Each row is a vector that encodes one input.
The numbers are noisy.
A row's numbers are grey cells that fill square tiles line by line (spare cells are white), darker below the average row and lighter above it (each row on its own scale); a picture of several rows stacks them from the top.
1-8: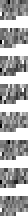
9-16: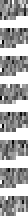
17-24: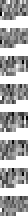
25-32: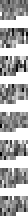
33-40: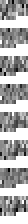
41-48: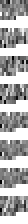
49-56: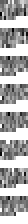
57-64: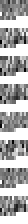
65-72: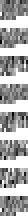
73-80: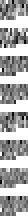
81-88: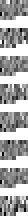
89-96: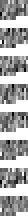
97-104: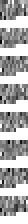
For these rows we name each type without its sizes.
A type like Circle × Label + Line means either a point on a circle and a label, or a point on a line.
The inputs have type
Bool × (Line + Tree).
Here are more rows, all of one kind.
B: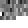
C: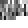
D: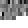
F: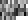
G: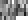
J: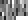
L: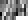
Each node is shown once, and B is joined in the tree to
C, D and G.
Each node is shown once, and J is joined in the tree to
C.
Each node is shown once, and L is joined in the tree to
D.
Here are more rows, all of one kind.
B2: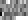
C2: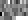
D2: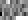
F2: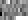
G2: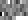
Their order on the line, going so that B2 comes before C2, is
B2, F2, D2, G2, C2.
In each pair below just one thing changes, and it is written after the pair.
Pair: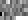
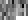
the true/false value
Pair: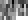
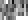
the place on the line
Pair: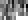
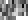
the place on the line
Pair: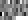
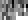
the true/false value
